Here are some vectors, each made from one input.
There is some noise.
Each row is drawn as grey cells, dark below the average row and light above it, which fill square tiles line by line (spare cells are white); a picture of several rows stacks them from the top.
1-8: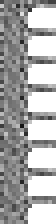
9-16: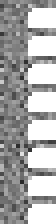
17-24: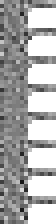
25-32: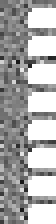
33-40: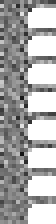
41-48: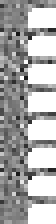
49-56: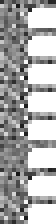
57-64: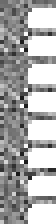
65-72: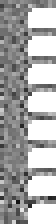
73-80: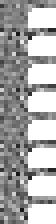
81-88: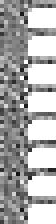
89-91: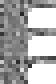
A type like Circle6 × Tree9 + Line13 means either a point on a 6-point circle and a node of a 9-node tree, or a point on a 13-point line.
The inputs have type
Line9.
